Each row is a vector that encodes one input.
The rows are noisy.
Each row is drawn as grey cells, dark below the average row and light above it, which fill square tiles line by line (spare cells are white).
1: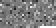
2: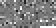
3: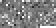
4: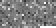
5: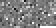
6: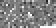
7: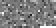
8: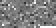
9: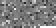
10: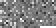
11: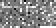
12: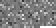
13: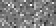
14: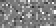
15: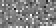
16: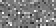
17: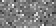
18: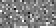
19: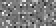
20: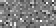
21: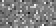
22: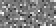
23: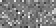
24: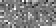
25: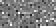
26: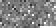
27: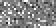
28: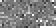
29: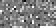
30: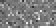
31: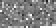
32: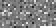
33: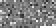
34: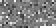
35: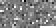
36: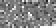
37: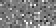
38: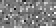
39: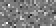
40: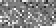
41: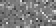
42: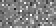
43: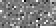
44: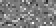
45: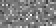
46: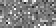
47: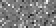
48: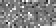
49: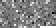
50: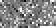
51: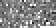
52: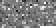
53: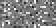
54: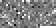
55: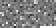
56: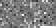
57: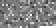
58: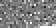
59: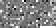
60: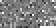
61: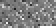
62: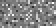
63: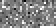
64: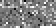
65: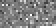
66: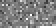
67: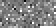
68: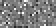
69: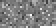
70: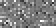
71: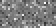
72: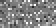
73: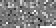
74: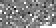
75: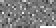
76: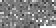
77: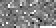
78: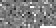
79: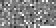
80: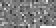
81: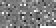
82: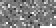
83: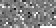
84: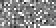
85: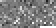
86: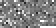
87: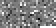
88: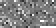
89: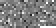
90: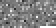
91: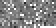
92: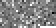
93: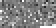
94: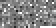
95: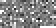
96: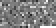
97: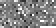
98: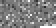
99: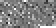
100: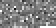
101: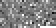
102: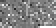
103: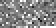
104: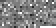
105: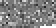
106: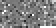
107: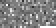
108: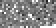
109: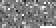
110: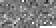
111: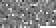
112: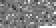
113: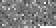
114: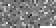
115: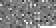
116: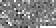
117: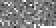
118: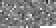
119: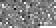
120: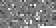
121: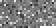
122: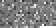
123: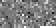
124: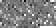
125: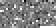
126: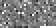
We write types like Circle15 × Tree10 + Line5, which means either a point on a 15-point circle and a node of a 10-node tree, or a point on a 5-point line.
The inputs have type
Circle17 × Label6.
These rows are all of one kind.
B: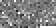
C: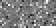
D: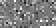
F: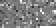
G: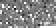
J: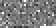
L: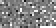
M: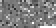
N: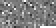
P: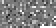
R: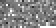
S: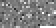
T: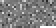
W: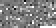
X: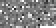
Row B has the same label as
F, L, S and X.
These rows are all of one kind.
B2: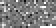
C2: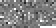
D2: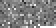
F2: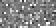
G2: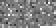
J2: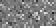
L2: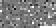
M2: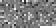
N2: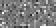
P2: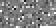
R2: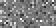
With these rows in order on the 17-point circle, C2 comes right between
M2 and R2.
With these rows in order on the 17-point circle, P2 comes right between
G2 and L2.
